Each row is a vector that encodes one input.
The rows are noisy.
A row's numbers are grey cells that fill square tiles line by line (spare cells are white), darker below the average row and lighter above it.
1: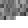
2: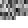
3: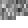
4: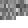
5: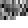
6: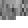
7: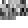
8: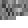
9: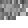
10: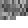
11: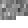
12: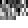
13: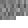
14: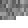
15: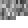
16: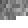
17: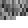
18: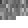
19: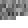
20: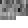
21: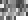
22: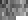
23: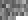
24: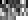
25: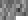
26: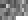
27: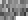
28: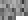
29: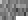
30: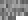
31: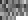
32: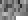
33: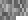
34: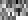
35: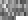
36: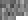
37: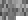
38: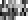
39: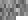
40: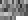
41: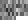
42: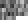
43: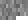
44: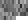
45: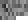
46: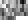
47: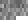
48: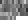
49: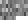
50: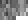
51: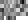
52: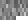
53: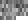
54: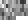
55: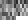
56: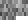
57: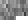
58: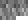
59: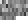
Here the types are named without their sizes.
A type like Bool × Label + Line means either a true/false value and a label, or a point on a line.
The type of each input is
Bool × (Tree + Unit).
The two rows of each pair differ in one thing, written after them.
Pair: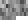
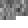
the node of the tree
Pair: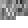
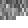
the true/false value
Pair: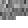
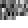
the true/false value
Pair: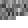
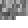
the node of the tree
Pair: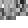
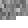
the node of the tree
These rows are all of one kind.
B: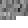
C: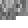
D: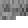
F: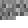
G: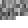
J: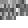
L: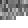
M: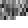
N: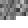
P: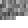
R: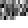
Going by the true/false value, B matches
D, M, N and R.
